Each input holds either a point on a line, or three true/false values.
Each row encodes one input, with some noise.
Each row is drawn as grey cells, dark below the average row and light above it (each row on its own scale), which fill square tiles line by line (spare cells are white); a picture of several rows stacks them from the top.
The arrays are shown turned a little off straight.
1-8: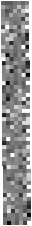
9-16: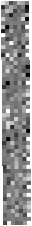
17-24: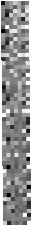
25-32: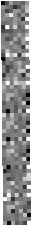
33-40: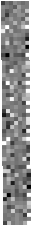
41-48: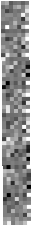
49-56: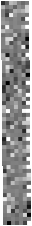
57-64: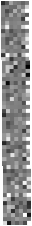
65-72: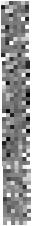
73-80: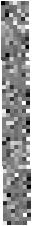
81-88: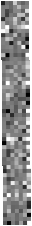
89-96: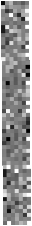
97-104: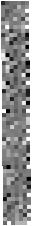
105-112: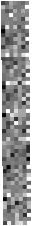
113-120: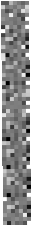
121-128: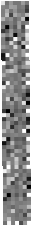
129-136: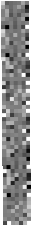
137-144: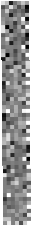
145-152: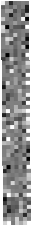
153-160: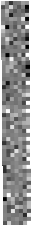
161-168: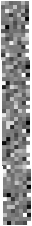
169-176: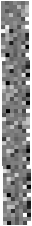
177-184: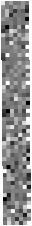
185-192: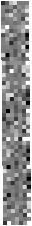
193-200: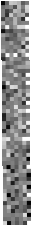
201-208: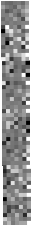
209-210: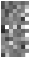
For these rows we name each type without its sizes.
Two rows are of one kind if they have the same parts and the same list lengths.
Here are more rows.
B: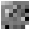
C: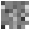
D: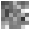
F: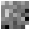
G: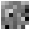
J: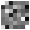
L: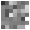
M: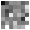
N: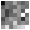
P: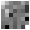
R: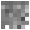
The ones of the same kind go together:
B, F, G, J, P
C, D, L, M, N, R

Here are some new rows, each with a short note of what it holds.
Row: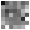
three true/false values
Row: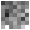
three true/false values
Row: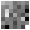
a point on a line
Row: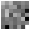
a point on a line
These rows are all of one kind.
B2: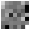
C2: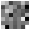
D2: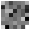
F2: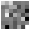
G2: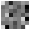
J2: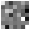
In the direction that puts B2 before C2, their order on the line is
B2, F2, J2, D2, C2, G2.
